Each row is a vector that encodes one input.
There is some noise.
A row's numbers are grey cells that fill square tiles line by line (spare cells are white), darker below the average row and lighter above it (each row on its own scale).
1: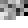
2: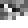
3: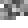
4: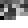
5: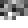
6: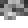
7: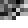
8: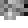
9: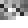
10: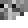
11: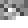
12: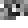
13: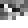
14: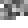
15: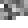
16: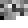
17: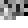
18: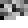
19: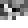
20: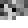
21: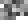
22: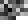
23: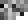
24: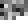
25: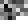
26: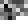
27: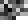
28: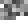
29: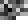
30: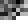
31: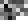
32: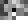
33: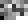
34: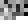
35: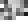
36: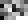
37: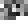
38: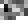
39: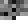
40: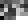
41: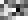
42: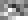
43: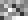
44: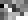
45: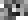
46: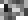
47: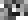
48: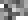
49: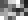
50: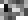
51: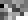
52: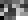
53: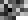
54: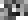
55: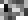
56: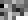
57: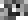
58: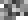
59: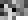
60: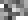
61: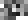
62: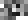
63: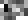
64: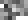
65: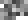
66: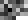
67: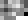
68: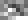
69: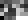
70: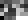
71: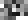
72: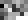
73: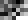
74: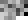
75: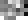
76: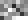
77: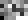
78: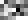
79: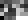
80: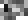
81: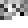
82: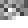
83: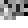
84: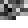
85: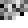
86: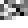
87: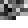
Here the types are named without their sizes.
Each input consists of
a list of points on a line.
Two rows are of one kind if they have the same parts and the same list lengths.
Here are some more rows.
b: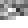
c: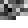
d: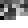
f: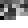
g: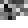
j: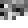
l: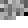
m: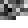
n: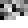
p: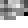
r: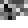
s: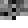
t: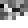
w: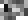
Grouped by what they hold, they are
b, j, l, n, p, t
c, g, m, r, s, w
d, f

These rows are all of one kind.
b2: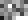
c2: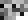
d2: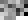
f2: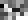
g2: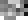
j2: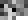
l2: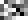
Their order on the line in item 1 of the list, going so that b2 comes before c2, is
l2, d2, g2, b2, c2, j2, f2.
